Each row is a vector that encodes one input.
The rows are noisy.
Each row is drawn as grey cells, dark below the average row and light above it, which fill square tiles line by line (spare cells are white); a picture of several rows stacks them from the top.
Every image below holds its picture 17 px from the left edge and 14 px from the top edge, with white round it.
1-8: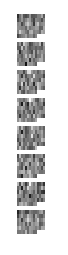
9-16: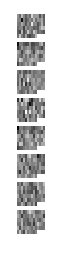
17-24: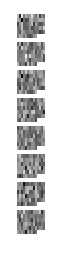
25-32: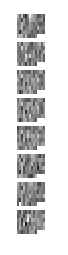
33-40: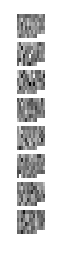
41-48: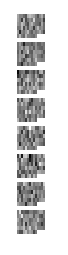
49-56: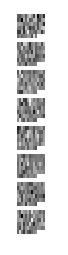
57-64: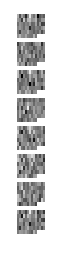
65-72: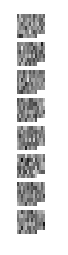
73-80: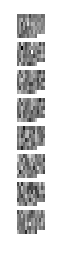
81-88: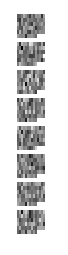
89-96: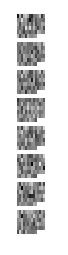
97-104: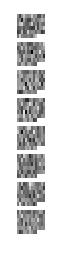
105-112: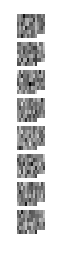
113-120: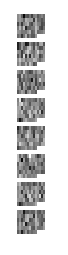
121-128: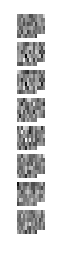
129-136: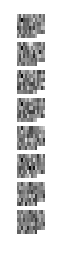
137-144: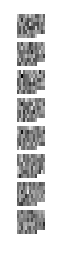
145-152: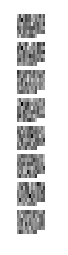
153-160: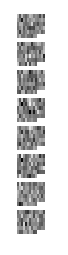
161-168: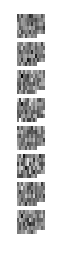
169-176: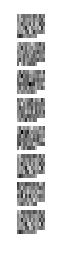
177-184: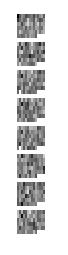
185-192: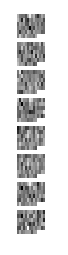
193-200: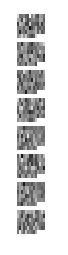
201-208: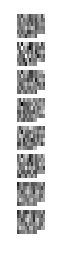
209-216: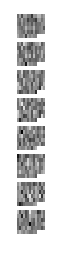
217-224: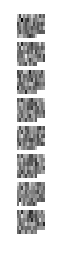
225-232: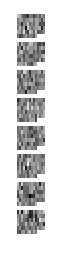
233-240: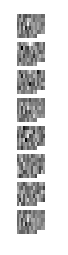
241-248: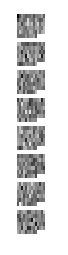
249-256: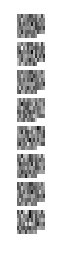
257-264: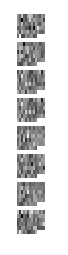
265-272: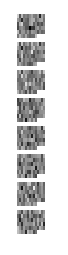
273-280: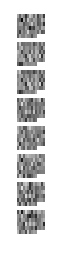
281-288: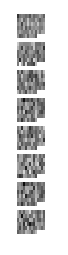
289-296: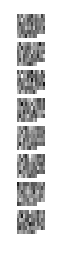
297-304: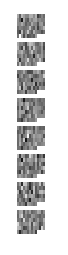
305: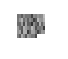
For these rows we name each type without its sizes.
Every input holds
either a point on each of two circles, or a fixed value, or a point on each of two lines, or a node of a tree.
